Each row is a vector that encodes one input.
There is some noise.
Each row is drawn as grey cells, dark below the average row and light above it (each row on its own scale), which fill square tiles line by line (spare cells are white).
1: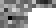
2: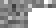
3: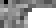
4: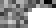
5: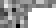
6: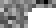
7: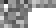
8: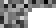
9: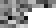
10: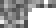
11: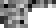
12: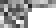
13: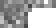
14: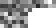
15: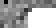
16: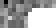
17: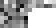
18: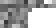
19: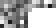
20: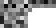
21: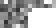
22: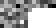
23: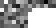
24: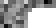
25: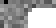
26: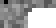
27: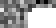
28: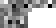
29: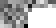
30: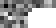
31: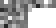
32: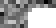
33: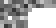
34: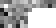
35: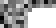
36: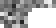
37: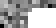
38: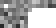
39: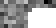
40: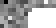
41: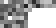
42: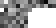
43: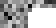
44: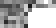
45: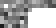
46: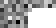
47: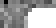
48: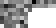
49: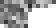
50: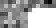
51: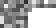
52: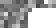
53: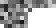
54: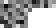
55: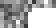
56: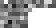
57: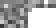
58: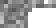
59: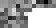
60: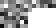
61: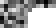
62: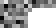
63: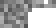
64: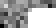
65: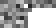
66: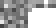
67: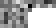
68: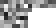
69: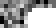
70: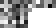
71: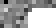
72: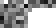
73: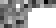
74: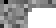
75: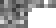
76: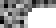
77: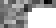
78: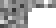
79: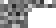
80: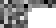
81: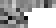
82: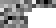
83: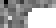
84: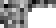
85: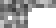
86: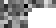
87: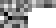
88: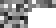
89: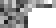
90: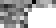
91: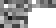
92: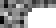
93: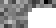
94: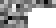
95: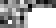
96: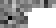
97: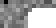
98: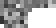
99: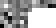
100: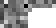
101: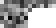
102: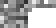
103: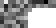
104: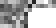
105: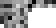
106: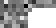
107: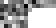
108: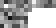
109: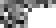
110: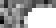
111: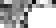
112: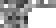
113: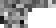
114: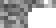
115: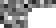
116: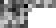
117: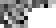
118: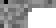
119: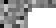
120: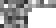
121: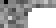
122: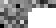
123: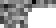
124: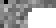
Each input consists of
a point on a 6-point line, together with either a point on a 6-point circle, or a node of an 8-node tree.
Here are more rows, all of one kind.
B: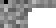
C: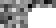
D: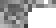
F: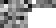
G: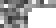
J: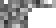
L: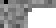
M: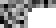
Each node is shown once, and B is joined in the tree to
F and L.
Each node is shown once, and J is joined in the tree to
M.
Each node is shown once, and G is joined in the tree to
M.
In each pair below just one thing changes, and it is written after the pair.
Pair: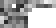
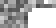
the node of the tree
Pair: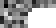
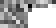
the node of the tree
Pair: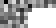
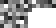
the place on the 6-point line
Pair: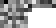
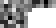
the node of the tree
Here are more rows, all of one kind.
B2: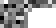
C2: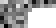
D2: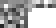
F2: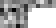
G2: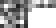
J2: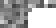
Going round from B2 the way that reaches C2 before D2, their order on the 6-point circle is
B2, J2, G2, F2, C2, D2.
